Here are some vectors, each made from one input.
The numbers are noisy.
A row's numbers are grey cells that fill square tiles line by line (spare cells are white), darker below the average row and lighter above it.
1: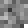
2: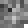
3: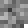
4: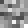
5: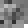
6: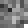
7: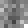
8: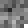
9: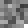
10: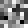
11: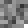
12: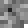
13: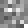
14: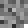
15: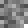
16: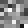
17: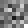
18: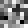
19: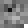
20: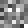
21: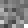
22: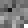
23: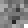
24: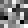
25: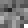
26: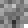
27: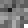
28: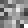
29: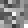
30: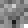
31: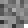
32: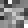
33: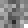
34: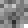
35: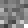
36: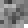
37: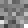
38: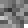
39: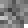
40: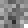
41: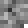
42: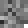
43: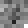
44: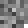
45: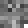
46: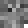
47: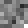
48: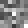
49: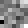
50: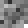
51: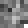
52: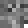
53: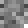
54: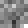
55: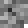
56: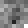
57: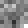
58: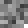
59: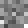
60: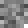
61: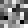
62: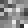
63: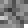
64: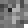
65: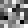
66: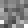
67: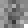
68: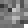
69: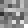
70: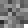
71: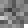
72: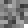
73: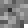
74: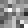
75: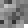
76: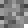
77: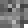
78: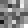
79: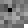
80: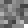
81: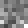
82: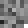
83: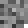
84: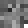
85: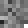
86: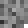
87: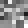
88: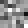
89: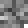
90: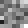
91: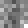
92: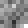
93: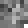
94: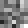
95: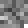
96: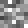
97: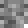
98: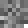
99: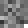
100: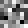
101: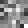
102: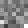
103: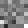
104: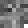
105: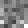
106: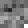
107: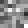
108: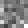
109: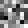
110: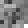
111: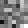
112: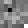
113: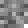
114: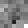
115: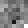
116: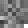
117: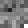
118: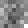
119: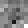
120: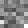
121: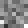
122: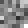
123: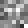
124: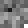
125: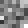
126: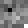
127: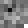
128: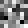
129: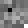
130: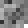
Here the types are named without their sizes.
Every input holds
either a fixed value, or a point on each of two lines, or four true/false values.
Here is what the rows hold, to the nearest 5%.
About 5% of them hold a fixed value. About 20% of them hold a point on each of two lines. The rest hold four true/false values.
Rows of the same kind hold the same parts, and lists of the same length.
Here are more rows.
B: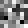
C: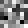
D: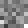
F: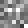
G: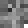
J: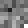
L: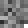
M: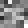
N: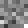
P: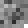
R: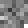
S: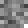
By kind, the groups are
B, C
D, G, J, L, N, P, R, S
F, M

